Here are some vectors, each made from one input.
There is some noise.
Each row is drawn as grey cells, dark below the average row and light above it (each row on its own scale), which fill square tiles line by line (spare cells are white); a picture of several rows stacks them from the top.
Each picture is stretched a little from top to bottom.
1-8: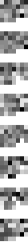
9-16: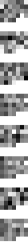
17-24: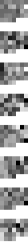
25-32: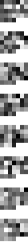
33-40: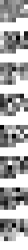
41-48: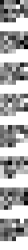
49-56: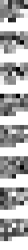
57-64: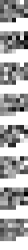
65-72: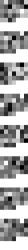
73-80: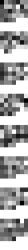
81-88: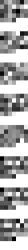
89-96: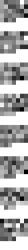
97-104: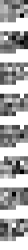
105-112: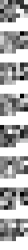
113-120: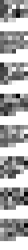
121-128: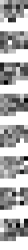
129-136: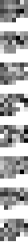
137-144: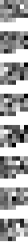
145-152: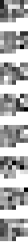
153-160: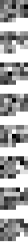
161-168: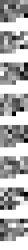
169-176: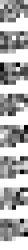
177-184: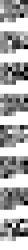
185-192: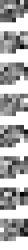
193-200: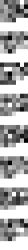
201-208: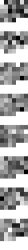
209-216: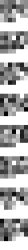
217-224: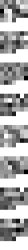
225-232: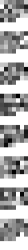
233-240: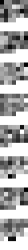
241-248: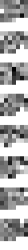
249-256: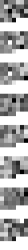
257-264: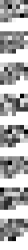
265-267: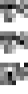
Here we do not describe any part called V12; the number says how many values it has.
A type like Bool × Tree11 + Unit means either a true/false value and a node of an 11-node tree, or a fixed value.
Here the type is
Bool × (Circle8 + Unit) × V12 + Line10.
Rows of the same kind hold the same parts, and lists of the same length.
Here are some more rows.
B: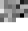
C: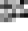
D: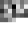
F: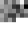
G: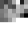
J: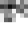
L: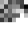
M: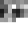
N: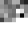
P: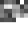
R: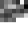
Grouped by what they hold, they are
B, C, D, F, G, N
J, L
M, P, R

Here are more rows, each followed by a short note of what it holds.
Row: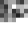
a true/false value and a value of V12
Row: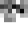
a point on a 10-point line
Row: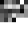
a true/false value and a value of V12
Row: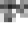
a point on a 10-point line
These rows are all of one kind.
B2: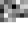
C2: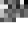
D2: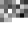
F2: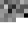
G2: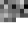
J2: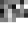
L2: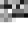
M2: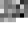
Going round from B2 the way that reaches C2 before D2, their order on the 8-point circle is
B2, G2, F2, L2, C2, D2, M2, J2.
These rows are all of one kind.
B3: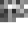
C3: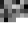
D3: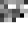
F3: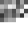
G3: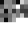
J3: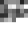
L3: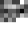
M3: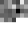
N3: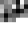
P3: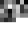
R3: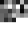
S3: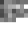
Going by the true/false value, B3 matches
D3, F3, J3 and S3.
